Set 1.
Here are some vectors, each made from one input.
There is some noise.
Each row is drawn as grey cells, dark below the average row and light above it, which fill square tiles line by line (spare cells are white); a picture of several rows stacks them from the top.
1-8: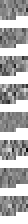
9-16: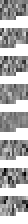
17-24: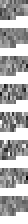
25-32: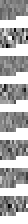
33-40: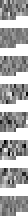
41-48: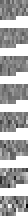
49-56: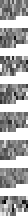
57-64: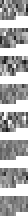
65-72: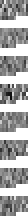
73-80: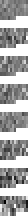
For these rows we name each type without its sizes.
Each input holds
a point on a line.
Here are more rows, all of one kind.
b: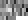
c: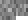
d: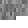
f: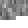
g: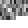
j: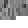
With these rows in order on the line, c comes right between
d and g.
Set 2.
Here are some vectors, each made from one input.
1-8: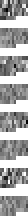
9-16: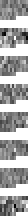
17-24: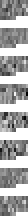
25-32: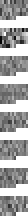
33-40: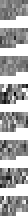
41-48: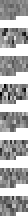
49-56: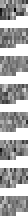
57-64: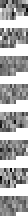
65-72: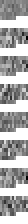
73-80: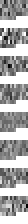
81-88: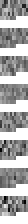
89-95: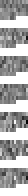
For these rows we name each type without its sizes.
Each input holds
a point on a circle.
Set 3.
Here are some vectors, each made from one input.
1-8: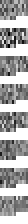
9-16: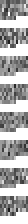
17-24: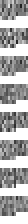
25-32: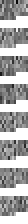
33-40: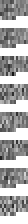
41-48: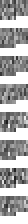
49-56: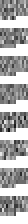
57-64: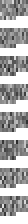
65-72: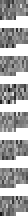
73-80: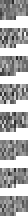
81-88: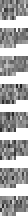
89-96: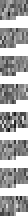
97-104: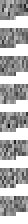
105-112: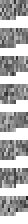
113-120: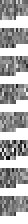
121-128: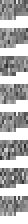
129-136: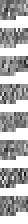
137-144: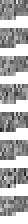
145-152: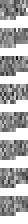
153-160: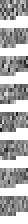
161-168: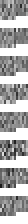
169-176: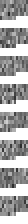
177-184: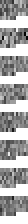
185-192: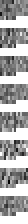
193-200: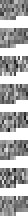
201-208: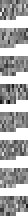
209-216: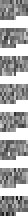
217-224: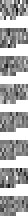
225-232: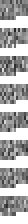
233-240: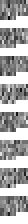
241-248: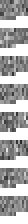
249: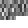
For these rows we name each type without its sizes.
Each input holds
four true/false values.
